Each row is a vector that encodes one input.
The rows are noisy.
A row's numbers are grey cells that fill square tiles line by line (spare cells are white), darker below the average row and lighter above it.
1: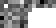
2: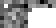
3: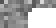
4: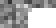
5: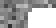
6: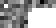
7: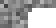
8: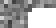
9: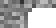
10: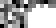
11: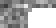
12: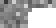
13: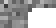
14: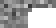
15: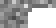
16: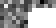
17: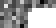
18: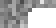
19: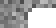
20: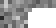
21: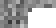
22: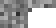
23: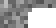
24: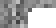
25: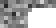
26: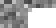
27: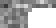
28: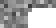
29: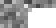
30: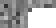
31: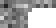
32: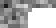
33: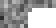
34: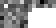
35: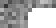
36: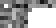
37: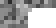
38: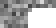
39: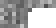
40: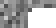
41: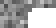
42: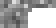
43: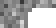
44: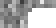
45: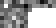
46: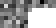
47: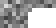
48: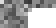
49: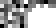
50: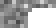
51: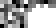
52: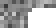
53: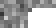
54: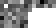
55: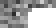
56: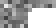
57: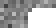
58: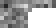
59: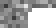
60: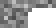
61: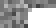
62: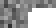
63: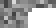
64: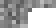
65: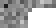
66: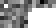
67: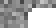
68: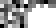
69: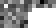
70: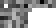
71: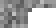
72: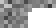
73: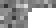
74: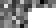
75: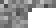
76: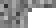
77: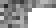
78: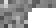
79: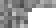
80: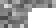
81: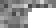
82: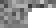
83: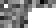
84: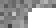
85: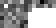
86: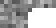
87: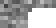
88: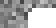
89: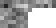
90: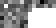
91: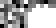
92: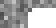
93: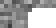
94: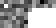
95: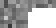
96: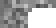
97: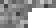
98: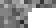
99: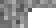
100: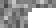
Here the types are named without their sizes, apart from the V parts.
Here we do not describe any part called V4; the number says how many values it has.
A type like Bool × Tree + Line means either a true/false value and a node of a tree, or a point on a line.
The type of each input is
List(Bool × V4).
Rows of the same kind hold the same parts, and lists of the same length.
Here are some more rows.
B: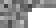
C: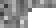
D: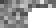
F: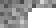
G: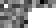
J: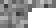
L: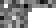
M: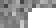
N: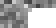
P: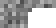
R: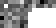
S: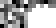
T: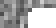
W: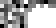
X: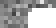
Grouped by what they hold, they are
B, C, D, F, J, M, P, T, X
G, L, R
N
S, W

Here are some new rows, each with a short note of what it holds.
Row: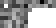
a list of one item
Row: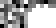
the empty list
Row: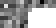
a list of one item
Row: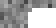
a list of two items
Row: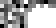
the empty list
